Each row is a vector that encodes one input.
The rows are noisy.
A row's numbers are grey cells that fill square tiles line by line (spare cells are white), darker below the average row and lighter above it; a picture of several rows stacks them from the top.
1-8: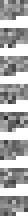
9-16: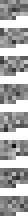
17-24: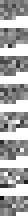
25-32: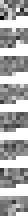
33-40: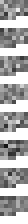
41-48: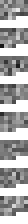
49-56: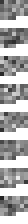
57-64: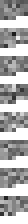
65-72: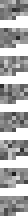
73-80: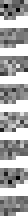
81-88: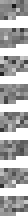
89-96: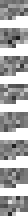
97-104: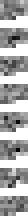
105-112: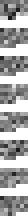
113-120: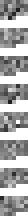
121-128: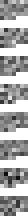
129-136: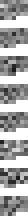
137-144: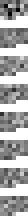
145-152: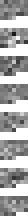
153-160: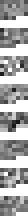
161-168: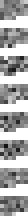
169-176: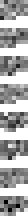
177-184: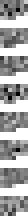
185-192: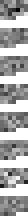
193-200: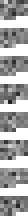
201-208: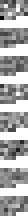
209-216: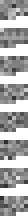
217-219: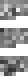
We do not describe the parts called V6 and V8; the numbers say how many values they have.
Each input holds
either one of 5 labels and a value of V8, or a true/false value and a value of V6.
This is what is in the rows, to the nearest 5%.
About 70% of them hold one of 5 labels and a value of V8. The rest hold a true/false value and a value of V6.
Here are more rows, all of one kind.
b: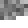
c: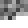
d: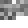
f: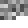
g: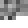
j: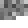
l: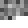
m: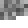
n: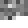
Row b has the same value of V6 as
c, j and m.
